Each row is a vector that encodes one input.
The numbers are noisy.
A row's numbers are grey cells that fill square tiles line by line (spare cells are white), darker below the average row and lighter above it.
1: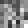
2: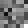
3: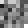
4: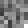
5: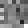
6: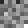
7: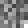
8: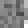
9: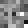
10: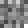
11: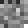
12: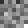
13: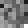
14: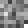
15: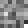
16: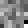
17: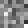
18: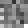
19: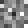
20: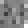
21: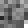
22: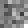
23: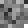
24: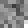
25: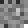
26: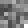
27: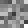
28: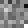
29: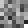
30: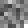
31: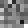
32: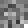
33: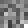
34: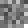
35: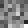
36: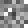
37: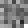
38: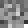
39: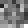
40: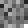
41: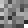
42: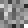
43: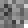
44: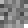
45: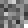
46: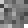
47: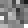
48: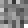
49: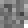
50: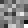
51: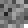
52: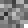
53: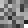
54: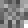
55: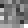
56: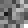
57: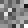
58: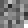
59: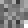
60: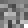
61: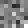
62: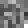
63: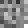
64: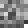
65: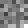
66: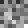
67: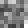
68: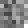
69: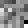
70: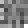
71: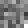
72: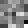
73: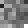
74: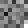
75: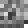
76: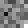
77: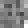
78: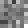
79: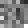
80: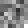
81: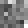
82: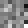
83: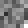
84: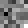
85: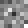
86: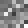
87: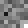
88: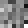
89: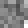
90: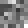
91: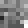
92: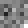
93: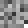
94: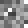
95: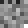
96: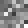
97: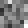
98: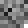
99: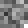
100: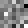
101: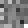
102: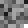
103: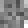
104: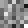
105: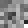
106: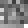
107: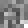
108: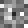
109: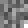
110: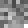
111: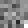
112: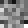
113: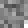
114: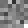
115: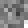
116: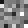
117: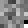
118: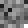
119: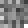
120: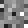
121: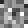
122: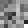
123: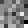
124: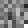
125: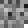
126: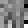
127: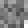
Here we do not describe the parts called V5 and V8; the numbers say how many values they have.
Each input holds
a point on a 6-point line, together with either a true/false value and a value of V8, or a value of V5.
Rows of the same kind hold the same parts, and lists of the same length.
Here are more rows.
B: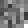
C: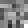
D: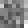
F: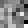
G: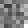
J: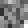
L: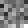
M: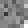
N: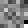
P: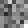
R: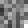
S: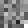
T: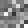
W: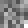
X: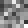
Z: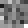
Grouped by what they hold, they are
B, C, D, G, J, L, M, P, R, S, W, Z
F, N, T, X

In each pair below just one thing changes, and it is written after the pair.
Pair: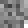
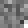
the value of V8
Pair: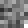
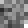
the value of V8
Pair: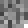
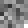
the true/false value
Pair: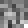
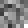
the true/false value
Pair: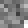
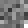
the true/false value
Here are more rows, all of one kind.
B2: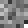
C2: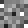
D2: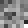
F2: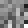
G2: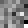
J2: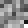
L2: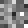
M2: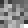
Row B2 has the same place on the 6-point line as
C2 and L2.
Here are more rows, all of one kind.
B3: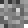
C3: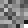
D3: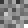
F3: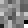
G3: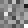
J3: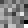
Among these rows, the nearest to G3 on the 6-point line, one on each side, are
B3 and D3.
